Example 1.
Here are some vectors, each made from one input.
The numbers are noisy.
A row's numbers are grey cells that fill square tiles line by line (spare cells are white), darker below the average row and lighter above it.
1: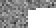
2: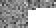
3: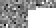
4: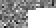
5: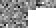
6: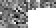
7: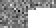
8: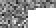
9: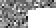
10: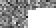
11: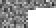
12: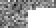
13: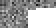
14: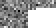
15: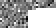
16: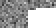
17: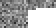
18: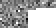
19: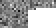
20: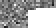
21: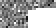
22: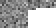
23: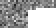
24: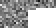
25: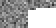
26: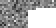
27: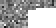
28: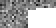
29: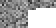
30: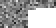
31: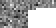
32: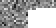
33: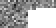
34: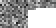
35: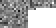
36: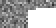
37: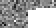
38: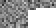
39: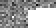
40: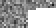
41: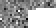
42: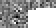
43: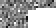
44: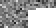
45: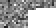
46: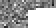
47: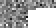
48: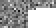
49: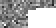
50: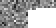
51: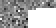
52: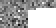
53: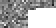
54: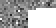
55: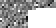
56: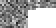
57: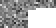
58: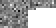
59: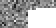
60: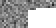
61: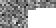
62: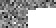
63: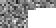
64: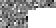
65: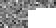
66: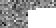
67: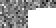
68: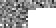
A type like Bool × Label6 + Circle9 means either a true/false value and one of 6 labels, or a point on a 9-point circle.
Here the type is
Bool × Label7.
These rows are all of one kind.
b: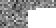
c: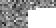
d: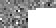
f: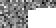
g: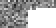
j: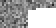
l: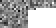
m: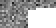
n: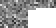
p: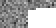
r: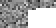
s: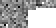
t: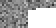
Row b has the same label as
c and g.
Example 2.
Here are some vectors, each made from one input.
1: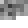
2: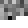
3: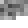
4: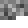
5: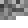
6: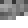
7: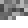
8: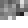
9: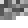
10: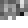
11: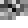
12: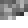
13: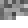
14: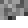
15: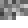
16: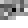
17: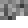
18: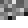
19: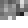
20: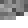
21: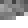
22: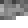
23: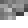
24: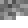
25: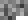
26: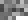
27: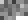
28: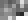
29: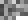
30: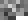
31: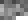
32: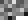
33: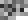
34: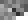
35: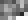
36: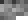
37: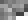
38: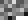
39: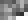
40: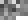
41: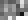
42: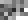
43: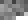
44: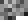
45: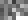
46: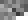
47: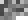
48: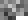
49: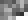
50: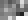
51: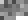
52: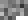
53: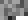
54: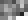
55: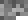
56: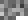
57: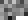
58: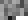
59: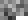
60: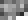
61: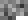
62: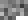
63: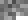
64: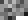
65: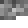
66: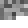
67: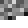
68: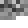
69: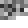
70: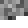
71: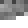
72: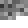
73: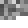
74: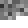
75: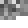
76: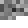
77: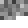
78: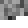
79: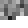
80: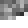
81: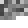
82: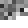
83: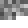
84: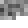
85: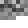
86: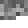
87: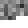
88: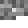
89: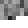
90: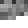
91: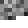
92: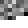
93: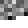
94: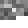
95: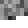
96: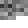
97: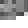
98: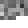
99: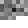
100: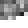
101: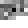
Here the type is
Line14 + Tree11.
